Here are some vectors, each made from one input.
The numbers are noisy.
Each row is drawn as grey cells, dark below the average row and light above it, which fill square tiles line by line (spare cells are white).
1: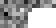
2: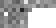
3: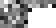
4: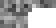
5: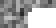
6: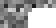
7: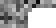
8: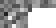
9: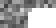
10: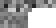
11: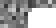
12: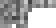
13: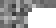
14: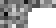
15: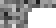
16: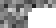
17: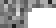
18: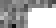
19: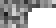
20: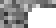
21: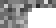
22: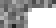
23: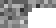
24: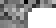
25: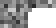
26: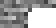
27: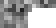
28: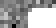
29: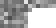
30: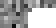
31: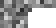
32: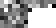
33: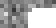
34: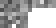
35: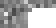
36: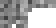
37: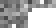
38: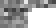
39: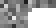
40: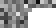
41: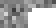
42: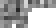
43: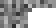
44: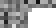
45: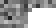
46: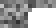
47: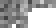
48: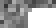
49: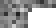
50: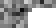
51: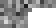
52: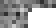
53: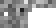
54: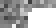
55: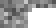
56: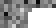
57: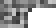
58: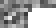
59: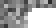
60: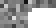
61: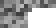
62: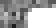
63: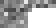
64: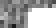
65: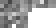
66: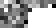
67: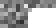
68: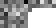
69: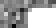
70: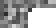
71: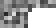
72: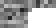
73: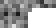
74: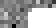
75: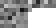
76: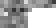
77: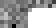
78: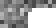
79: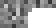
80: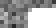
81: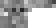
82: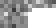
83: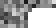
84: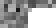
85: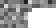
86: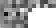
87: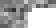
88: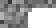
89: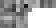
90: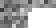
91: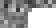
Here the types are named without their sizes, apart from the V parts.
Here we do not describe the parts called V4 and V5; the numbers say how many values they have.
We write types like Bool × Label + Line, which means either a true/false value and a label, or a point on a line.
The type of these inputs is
Bool × Circle × V4 × V5 + Unit.
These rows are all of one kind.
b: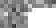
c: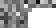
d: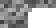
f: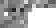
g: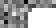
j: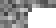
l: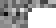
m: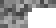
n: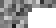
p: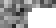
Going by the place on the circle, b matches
g, n and p.
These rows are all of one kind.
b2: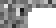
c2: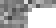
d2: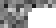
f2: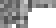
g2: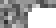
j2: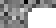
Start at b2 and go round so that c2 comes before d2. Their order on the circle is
b2, g2, f2, c2, d2, j2.
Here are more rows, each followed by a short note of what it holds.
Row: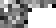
a fixed value
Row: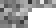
a point on a circle, a true/false value, a value of V4 and a value of V5
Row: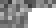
a point on a circle, a true/false value, a value of V4 and a value of V5
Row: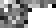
a fixed value
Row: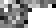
a fixed value
